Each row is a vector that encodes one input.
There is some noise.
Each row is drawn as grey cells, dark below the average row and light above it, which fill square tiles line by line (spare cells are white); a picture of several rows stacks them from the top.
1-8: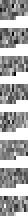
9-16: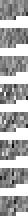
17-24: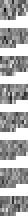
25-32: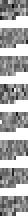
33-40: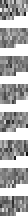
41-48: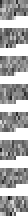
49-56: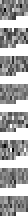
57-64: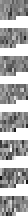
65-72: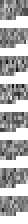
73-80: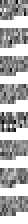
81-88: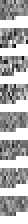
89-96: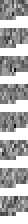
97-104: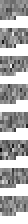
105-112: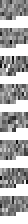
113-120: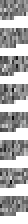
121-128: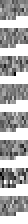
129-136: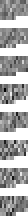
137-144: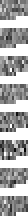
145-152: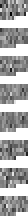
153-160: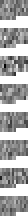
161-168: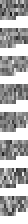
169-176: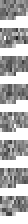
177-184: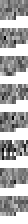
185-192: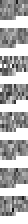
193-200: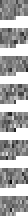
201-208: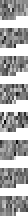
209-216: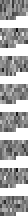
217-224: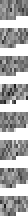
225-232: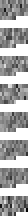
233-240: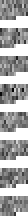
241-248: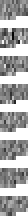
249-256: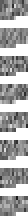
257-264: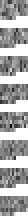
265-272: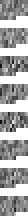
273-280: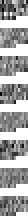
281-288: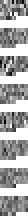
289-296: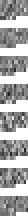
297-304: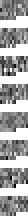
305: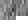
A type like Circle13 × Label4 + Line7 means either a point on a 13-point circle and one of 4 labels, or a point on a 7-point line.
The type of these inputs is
List2(Circle6 + Line7).
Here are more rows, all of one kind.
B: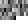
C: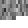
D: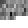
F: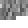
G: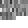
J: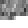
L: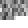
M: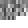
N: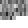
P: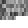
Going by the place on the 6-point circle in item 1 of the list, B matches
F, L and N.
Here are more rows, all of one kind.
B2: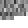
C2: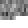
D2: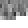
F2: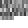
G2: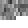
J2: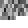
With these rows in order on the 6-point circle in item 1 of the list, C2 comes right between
B2 and J2.
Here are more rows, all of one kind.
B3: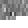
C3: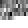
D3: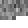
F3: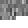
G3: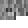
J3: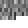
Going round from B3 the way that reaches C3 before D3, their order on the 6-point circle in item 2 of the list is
B3, F3, C3, D3, J3, G3.
